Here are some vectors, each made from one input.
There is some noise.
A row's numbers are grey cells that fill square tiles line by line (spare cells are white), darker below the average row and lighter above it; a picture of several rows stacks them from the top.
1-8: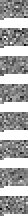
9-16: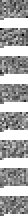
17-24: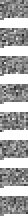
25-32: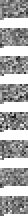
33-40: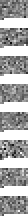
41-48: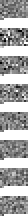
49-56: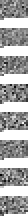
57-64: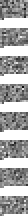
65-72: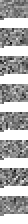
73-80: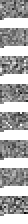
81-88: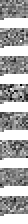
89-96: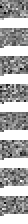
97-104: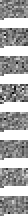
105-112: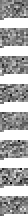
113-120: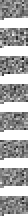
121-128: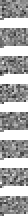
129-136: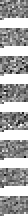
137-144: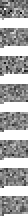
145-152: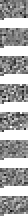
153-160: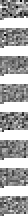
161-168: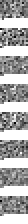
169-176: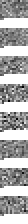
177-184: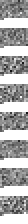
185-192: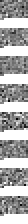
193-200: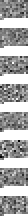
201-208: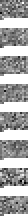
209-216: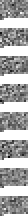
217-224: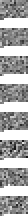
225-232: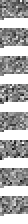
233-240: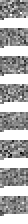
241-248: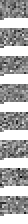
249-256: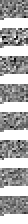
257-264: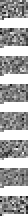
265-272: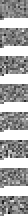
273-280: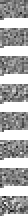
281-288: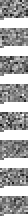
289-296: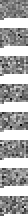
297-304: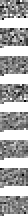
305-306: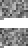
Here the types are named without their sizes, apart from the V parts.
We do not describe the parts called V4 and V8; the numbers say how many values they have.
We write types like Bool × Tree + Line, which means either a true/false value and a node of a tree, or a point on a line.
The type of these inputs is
List(Line) + (Tree + V8) × V4.
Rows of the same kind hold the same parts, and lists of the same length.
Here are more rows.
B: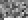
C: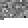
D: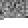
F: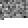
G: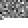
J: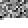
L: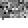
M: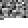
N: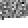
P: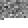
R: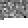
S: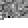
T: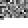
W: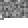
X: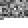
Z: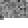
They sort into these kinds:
B, C, J, M, R, T, Z
D, F, G, P
L
N, W
S, X

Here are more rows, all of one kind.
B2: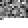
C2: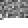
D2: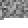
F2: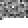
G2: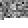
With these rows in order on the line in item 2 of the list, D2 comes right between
C2 and G2.
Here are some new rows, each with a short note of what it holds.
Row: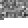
a value of V4 and a value of V8
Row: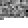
a list of two items
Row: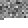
a node of a tree and a value of V4
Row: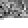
the empty list
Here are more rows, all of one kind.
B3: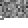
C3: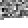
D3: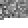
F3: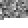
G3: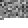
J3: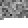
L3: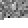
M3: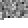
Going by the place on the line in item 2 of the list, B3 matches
D3 and J3.
